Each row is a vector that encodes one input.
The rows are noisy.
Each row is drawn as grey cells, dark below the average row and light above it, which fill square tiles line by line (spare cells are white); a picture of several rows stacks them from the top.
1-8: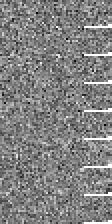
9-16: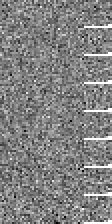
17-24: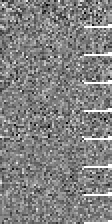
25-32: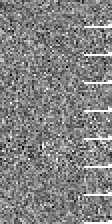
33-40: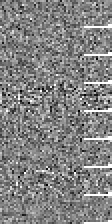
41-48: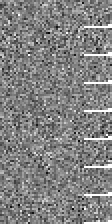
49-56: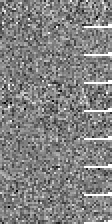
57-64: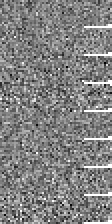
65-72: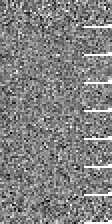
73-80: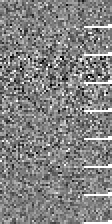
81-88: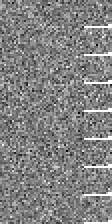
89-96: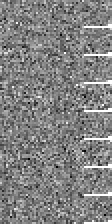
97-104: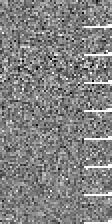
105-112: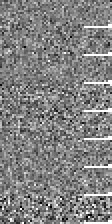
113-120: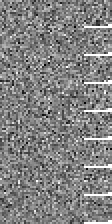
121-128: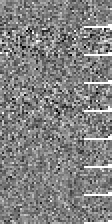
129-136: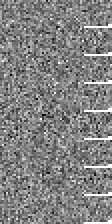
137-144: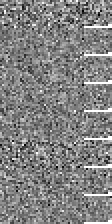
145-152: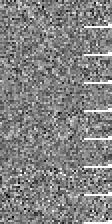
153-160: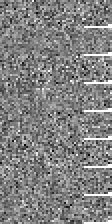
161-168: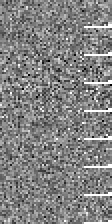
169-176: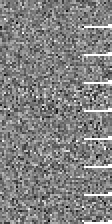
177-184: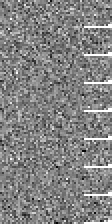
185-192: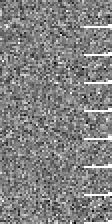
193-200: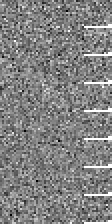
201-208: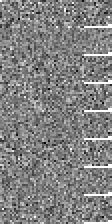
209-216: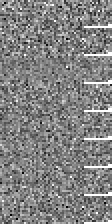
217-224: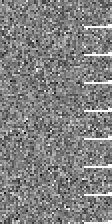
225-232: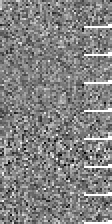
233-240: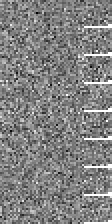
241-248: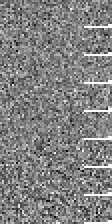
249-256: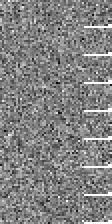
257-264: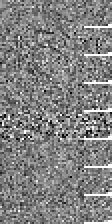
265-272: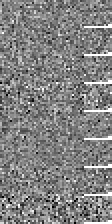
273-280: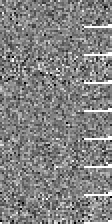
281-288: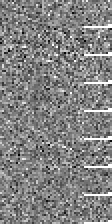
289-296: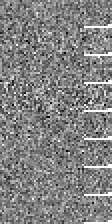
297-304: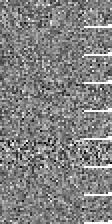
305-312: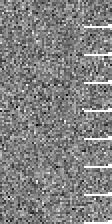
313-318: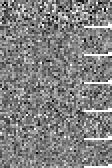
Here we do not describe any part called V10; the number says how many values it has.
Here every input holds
a list of up to two items, each one of 5 labels, a true/false value and a value of V10.
